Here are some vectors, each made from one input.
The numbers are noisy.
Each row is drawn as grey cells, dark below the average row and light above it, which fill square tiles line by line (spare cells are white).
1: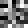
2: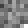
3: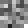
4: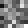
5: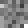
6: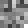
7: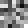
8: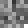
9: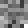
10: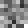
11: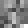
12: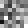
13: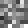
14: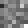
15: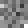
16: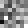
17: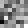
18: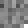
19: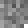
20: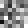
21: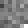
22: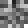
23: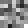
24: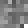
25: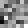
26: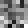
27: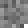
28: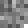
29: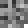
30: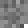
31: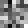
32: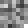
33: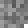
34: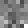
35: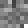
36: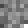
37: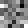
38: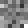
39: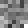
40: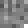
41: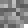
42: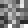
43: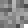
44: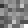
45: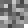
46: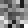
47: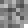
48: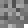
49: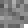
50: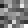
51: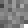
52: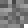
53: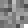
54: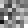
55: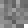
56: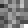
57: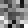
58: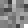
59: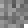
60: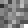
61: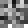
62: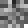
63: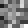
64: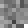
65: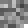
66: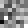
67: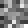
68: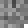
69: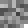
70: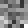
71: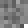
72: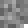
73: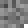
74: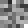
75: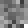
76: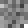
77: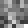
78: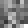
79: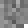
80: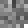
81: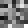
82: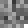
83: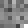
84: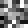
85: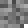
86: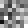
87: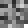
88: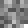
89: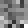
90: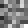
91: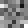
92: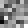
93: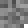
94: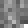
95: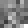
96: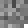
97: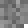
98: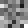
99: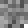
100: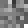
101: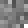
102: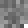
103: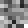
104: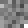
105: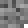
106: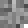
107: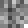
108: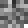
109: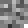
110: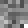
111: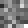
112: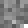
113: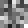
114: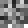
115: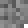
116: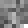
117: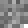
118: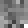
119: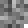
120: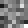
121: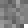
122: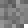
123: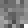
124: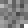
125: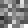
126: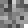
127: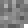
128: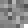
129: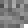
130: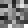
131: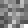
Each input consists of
a list of up to two points on a 10-point line.
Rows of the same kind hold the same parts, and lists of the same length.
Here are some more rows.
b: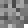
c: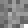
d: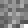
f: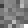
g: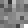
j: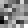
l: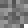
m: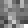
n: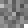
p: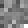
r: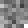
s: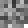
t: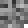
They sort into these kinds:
b, l, n, r, s, t
c, d, f, g, m, p
j

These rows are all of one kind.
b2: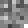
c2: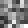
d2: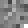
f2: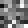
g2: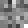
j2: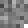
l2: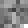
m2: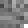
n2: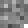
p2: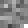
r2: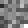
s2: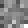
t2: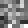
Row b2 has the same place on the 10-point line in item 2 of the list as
d2 and r2.
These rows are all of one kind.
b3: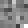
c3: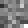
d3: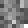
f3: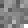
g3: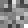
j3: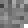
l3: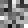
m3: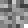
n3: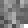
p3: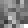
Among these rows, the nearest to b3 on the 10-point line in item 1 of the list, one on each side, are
g3 and m3.
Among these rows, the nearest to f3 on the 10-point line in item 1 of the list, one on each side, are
d3 and j3.
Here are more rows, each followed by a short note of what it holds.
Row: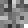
a list of two items
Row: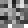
a list of one item
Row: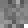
a list of one item
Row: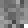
a list of one item
